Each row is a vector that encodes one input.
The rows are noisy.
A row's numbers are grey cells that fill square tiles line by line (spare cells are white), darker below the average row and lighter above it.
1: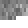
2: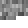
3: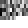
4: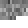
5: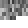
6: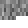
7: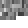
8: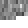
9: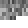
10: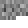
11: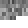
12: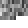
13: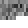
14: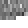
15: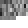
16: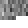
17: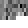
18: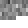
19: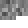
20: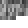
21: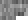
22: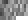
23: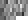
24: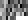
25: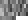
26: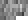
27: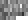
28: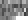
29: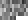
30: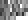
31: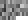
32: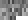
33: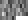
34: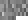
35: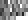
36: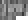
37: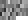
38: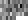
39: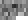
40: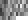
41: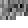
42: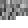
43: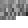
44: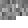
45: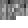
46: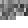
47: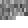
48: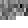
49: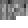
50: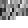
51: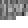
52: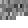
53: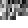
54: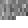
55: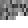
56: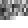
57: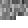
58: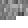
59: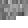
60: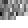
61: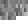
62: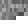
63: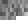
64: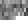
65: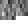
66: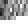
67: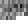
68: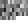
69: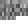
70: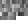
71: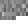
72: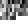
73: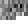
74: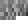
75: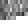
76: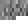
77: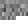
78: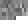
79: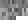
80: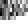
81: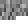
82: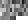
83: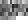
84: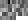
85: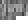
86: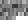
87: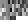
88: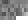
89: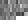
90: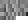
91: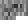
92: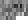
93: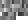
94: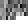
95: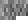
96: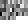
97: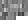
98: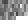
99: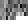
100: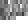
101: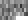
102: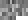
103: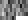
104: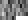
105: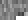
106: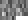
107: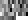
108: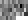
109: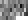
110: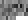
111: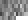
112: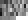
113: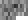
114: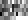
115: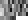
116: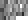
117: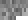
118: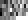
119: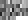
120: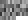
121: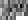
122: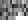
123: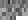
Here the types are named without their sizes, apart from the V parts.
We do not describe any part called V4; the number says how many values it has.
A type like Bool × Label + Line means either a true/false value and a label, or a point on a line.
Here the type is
List(Line) × V4.
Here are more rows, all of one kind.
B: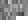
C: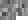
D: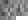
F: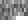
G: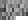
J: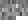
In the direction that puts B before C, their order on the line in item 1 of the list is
F, G, J, B, D, C.
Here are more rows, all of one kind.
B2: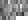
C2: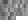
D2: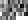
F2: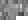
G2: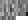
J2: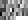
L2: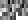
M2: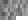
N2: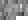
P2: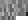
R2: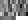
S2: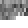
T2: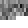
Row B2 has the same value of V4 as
F2 and N2.
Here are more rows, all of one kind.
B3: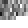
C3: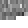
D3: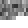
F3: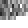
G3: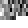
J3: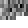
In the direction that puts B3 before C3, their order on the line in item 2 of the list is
J3, B3, F3, D3, G3, C3.
